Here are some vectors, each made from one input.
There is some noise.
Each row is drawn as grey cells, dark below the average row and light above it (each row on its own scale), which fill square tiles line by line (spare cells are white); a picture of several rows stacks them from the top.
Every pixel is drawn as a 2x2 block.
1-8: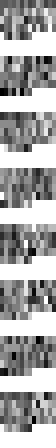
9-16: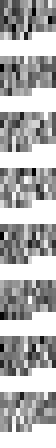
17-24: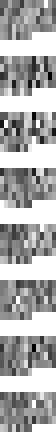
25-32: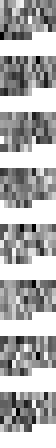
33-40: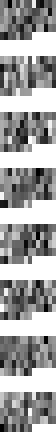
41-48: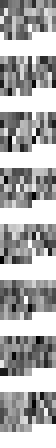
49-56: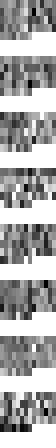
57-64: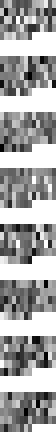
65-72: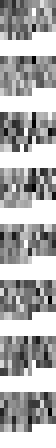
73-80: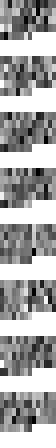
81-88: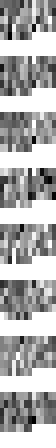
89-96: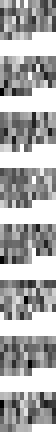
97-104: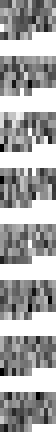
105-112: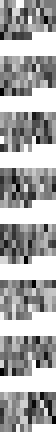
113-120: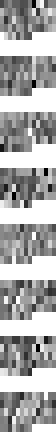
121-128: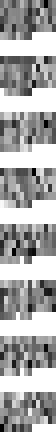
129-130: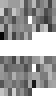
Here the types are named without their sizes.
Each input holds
either a point on a line, or three true/false values.
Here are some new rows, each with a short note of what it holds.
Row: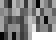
a point on a line
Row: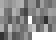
a point on a line
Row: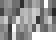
three true/false values
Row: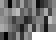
a point on a line
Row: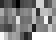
three true/false values
